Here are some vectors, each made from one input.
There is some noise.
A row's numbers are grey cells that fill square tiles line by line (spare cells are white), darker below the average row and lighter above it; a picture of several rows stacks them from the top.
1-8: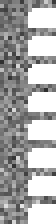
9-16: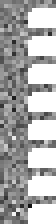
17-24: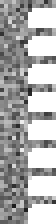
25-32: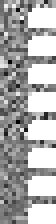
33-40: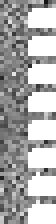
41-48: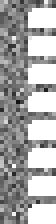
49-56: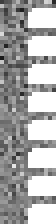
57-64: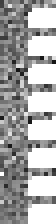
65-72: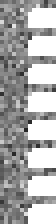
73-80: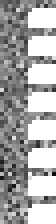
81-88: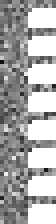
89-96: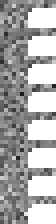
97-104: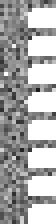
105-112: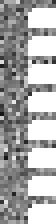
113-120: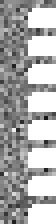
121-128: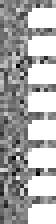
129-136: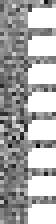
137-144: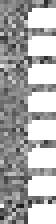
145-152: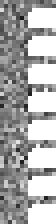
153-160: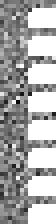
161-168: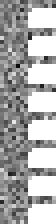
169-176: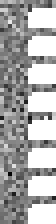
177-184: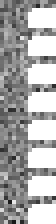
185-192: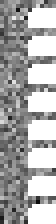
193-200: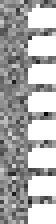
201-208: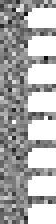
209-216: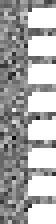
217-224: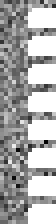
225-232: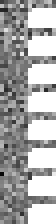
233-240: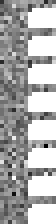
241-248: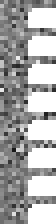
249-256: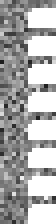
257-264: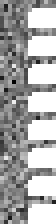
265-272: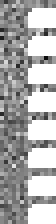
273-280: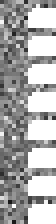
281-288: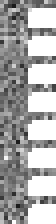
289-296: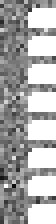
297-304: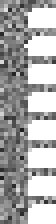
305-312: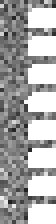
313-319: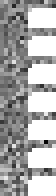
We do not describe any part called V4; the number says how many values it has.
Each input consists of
a point on a 6-point circle, together with either a node of a 17-node tree, or a value of V4.
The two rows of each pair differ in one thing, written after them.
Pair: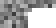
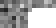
the place on the 6-point circle
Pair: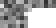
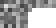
the node of the tree
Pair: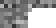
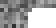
the place on the 6-point circle
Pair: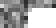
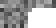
the node of the tree
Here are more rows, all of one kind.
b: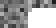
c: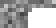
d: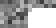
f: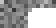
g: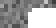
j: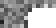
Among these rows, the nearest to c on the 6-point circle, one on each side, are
d and f.
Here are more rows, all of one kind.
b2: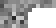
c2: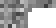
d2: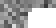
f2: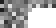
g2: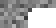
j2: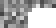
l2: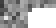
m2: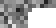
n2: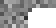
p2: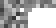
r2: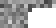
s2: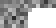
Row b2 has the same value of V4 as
c2, g2, n2 and r2.
